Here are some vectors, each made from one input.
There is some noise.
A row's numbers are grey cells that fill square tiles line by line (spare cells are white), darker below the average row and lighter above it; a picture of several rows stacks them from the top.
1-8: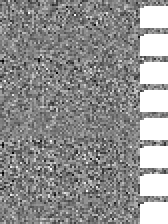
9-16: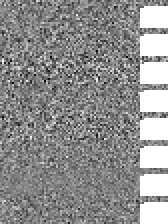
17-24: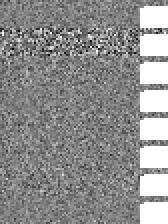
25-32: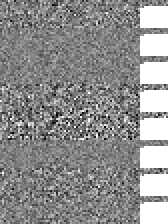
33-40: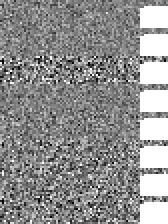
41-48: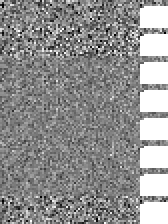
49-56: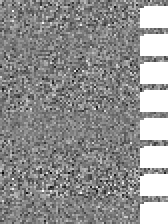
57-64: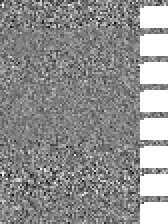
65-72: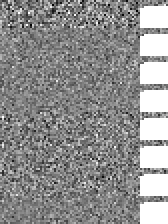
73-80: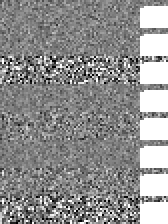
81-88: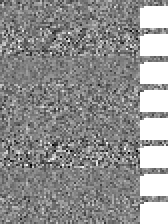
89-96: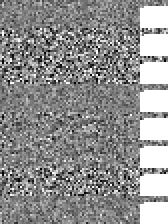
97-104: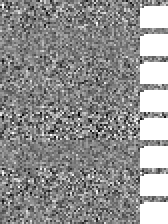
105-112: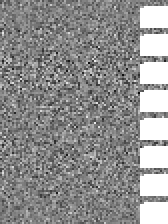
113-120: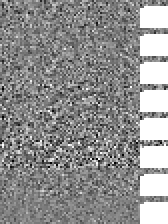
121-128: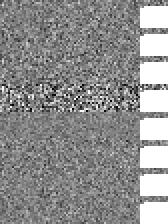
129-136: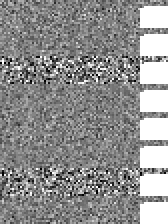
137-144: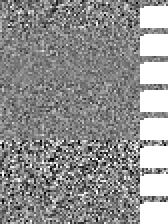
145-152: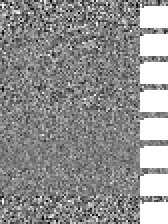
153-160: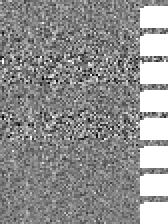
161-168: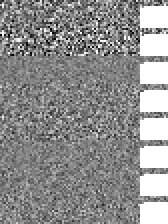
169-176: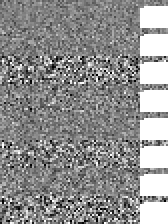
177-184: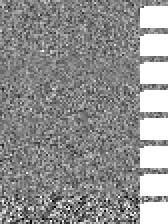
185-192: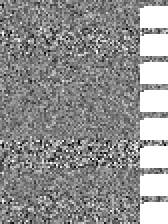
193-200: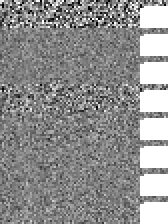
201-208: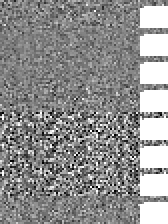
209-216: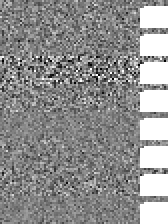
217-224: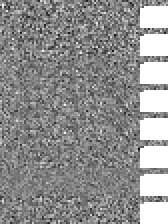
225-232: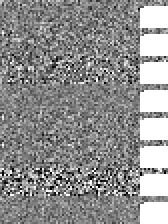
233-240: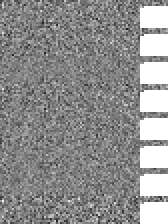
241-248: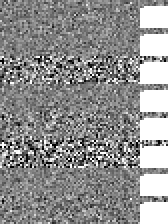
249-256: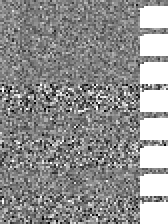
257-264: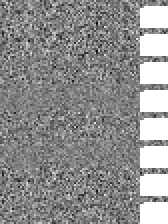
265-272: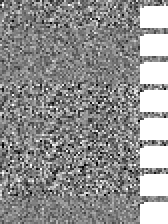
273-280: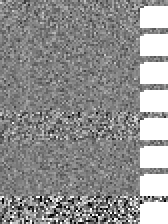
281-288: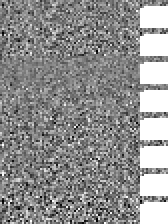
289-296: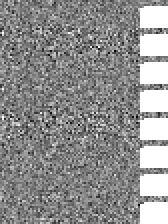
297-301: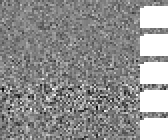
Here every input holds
either a point on a 15-point circle, or a point on a 19-point circle, or a point on a 19-point line.
